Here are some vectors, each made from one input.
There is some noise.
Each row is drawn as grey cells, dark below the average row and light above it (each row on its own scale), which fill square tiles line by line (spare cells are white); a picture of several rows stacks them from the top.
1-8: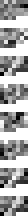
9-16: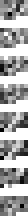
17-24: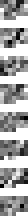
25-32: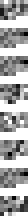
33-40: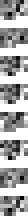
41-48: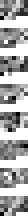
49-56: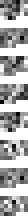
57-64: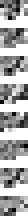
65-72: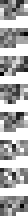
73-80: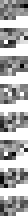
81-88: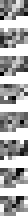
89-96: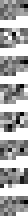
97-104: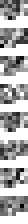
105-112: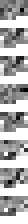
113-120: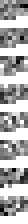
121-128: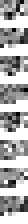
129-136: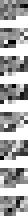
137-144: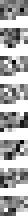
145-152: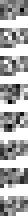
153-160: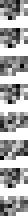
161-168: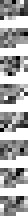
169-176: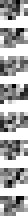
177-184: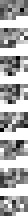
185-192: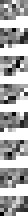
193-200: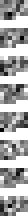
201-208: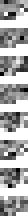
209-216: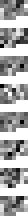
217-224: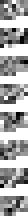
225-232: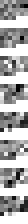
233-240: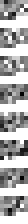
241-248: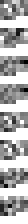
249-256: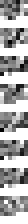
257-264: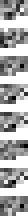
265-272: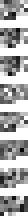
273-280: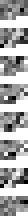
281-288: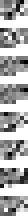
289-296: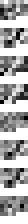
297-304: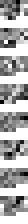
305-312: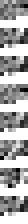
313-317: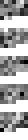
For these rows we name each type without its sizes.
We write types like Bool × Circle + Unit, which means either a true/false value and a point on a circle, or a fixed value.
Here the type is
Line.
